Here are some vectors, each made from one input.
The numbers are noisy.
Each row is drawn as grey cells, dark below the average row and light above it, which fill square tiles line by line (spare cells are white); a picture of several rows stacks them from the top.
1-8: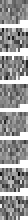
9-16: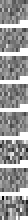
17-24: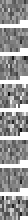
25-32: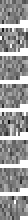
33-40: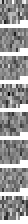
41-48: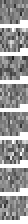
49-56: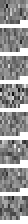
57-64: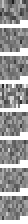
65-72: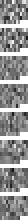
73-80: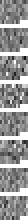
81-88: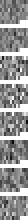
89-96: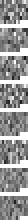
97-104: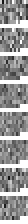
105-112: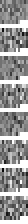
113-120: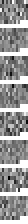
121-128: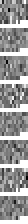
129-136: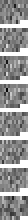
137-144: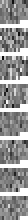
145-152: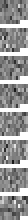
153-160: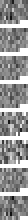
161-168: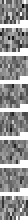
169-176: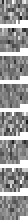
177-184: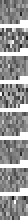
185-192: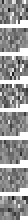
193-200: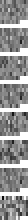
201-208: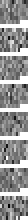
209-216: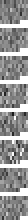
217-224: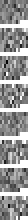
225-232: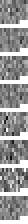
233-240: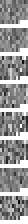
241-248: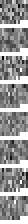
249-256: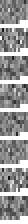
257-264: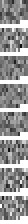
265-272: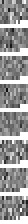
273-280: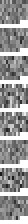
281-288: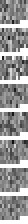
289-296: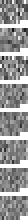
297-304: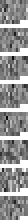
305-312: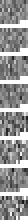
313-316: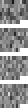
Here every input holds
either a node of each of two 9-node trees, or four true/false values.
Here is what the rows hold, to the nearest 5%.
About 30% of them hold a node of each of two 9-node trees. The rest hold four true/false values.
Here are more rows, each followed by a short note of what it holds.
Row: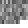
four true/false values
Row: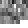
four true/false values
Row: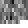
four true/false values
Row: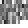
a node of each of two 9-node trees
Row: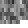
four true/false values
